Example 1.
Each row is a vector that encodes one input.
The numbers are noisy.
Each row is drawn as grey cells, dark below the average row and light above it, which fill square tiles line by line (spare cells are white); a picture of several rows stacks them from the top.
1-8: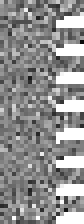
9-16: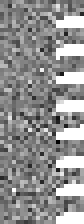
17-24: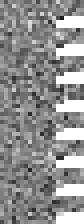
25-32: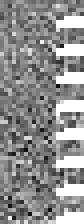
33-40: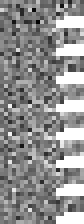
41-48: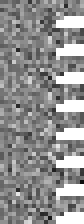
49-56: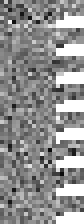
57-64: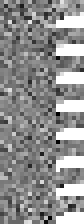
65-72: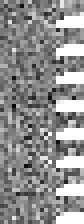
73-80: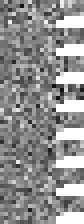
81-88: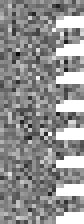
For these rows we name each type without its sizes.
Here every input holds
either a fixed value, or four true/false values.
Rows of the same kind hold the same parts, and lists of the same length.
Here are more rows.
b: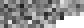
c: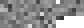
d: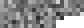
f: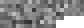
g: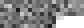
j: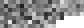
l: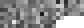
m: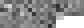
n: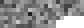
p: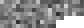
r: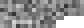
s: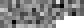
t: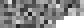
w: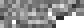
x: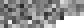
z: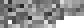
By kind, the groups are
b, j, x, z
c, d, f, g, l, m, n, p, r, s, t, w

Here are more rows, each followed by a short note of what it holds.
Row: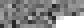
four true/false values
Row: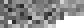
a fixed value
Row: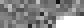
four true/false values
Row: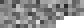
four true/false values
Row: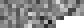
four true/false values
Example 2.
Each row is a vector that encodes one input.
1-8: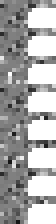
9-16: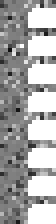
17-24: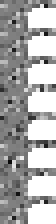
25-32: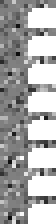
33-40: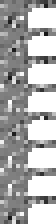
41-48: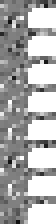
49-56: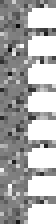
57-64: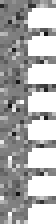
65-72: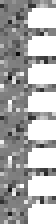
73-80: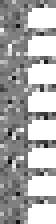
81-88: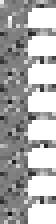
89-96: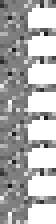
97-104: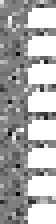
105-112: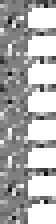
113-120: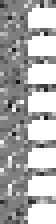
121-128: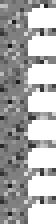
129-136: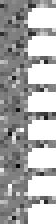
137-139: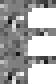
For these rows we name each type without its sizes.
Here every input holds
a label.
